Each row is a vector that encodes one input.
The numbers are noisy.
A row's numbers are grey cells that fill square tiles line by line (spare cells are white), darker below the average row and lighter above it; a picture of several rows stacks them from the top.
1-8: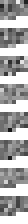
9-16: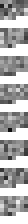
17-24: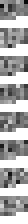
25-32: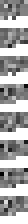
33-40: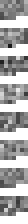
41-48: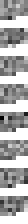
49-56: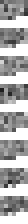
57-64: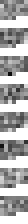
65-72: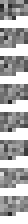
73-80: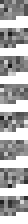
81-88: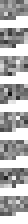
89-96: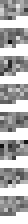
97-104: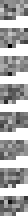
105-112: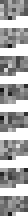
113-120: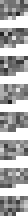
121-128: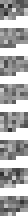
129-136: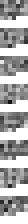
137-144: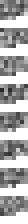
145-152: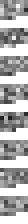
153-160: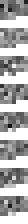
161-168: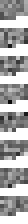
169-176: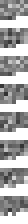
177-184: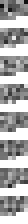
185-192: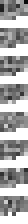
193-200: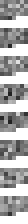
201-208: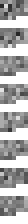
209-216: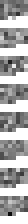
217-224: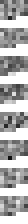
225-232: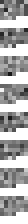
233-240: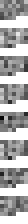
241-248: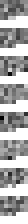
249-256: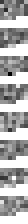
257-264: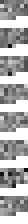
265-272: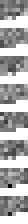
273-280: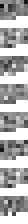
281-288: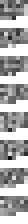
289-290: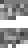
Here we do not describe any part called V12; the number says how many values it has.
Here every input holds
either a point on a 7-point line and a value of V12, or four true/false values.
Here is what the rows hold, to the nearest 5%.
About 40% of them hold a point on a 7-point line and a value of V12. The rest hold four true/false values.
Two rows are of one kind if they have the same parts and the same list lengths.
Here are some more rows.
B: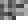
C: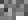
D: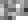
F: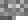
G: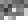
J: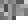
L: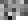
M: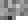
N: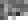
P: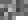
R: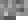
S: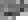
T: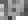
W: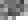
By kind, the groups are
B, G, N, S, W
C, D, F, J, L, M, P, R, T

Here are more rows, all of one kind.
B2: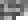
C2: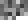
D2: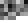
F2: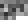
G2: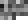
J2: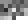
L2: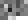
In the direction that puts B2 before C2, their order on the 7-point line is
J2, L2, F2, B2, C2, G2, D2.
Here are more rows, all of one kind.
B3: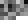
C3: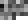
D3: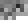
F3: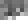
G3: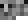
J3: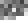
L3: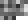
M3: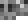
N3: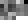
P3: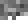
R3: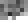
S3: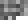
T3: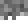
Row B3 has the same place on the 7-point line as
M3 and N3.
